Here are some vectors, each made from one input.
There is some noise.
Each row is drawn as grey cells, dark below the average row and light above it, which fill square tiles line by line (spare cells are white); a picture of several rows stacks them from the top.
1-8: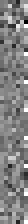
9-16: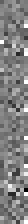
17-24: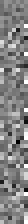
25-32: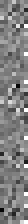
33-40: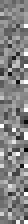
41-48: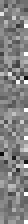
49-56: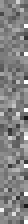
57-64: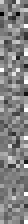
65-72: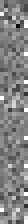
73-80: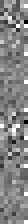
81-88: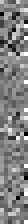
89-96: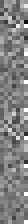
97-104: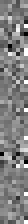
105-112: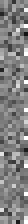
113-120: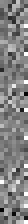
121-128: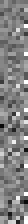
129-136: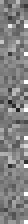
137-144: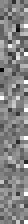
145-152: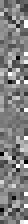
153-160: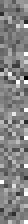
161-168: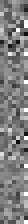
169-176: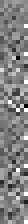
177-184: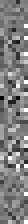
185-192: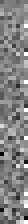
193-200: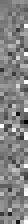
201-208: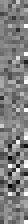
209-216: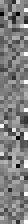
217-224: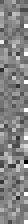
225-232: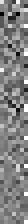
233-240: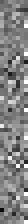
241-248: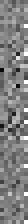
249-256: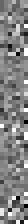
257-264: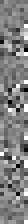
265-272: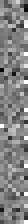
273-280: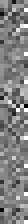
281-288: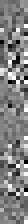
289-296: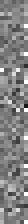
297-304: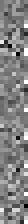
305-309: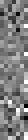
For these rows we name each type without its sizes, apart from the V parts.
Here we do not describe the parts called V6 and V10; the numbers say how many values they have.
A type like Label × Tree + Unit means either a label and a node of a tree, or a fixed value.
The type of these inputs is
Line × (Line × V10 + V6).
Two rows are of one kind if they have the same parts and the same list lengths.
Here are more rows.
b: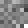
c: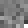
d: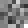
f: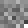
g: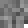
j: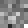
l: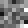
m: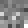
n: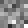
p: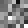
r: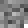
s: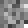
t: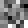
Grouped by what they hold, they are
b, c, g, p, t
d, f, j, l, m, n, r, s

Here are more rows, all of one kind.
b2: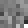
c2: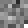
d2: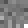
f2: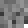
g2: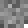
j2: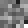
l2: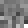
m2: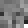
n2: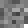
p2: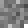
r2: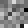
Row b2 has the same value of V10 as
f2, m2, n2 and r2.
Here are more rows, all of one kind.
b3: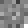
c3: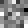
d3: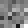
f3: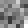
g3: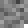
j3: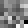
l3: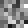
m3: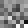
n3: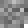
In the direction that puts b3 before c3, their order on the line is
l3, d3, b3, g3, c3, j3, m3, n3, f3.
